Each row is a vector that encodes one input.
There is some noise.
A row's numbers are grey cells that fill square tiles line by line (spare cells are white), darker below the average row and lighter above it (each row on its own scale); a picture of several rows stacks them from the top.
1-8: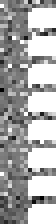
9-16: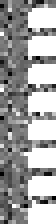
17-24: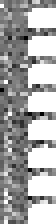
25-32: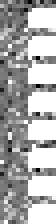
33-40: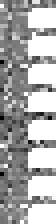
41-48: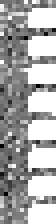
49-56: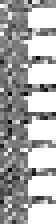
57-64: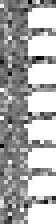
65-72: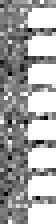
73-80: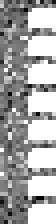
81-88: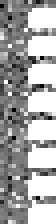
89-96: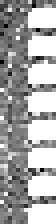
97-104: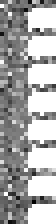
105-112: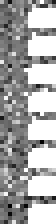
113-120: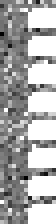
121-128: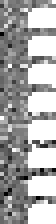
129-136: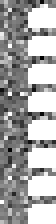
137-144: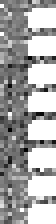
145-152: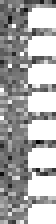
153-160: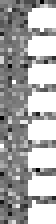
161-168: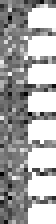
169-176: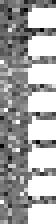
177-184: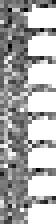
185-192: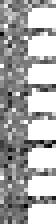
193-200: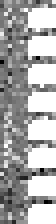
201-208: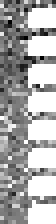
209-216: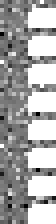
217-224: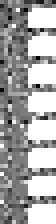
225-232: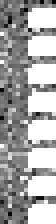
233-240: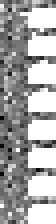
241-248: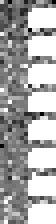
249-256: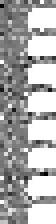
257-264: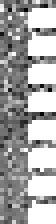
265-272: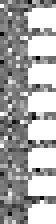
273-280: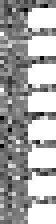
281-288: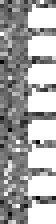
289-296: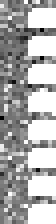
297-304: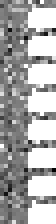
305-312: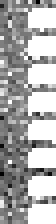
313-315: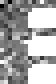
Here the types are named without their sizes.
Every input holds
a true/false value, together with either a point on a circle, or a fixed value.
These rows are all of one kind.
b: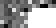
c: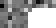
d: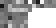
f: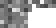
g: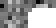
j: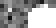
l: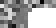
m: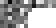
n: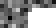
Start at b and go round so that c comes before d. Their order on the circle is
b, c, n, g, m, j, d, l, f.
